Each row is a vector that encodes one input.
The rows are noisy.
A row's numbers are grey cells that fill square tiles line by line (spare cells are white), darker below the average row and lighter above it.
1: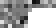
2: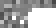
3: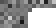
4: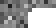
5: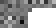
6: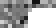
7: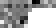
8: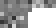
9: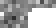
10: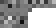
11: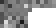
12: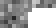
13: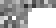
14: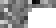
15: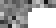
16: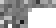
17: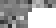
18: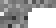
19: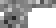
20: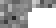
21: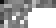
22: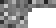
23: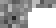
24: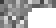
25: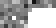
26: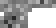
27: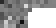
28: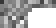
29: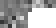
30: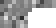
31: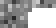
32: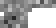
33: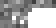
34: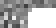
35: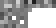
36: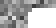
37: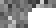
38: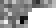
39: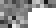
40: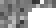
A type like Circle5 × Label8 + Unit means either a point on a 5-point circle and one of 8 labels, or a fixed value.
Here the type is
(Bool × Bool × Bool + Unit) × Line5.
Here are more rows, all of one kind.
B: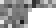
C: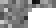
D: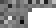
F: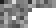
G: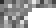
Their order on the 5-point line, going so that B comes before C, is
D, F, G, B, C.
